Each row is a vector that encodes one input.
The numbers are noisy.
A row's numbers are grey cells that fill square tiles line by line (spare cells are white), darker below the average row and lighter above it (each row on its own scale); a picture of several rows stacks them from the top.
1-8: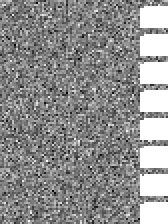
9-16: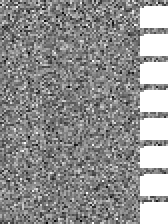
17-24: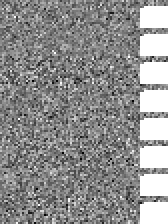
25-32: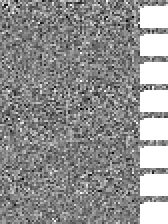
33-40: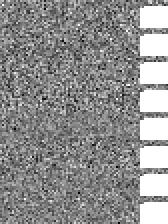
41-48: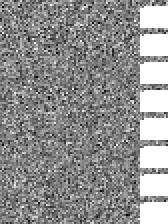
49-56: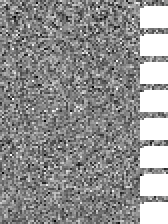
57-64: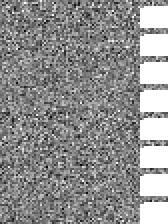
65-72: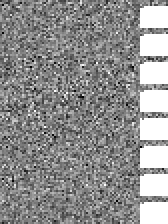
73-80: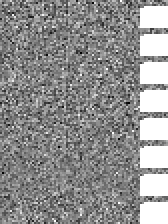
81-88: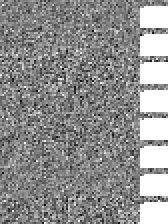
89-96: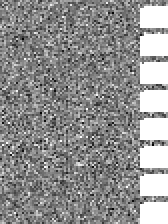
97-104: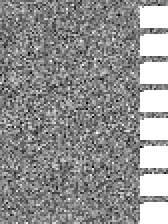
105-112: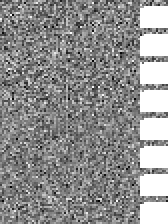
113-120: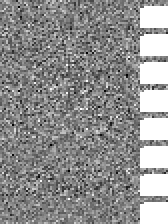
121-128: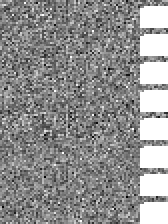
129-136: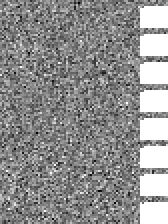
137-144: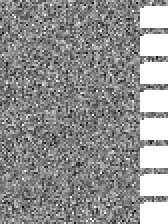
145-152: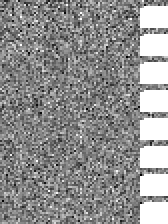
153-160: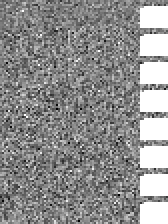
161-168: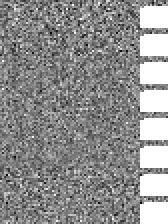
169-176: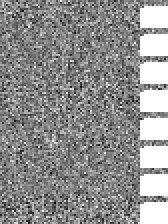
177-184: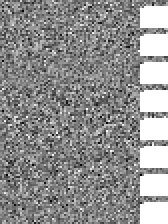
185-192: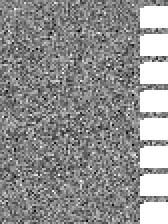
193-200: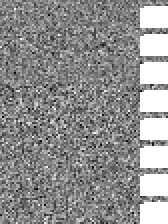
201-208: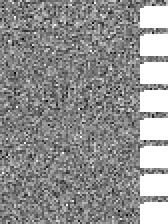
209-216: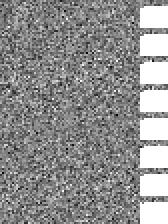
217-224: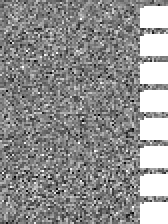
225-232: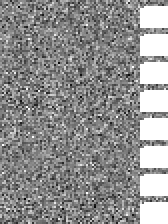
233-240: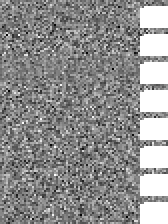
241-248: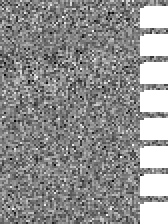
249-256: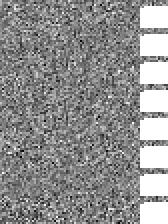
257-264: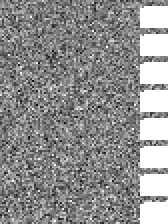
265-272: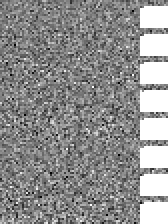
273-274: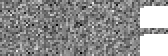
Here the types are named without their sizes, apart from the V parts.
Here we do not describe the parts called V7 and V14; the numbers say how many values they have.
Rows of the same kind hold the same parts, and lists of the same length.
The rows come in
2 kinds.
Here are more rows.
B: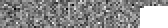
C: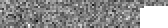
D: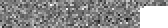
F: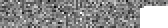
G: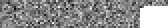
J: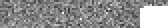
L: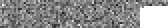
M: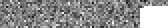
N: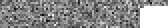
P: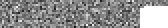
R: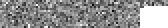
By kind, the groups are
B, C, D, G, L, N, R
F, J, M, P

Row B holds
a value of V7 and a value of V14.
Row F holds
a point on a circle, a true/false value and a value of V14.
